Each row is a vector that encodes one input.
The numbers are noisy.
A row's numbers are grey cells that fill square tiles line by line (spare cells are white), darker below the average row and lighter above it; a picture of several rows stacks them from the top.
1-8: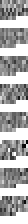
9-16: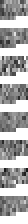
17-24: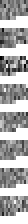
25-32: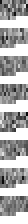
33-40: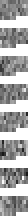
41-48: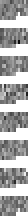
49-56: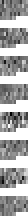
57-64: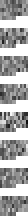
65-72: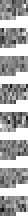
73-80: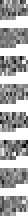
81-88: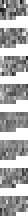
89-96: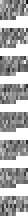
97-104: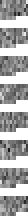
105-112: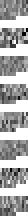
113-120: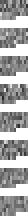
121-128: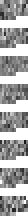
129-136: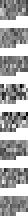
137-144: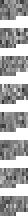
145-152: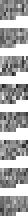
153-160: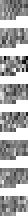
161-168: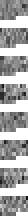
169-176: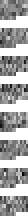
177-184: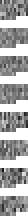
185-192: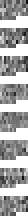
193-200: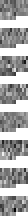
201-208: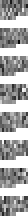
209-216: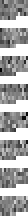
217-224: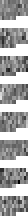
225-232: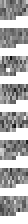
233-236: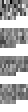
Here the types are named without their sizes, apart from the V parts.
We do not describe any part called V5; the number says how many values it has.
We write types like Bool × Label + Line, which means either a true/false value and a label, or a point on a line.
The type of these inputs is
Label × (Tree + Unit) × V5.
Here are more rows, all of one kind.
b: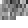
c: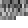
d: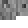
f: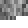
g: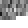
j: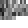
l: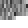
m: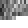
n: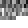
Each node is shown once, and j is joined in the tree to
c, d and m.
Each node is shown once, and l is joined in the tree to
g.
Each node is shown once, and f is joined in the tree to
m.
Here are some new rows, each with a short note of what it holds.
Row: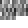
a label and a value of V5
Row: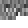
a label, a node of a tree and a value of V5
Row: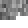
a label and a value of V5
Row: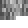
a label and a value of V5
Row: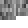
a label, a node of a tree and a value of V5
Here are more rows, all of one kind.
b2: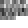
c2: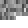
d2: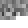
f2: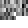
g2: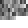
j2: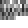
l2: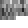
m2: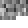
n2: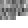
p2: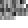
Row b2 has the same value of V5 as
c2, j2, l2 and n2.
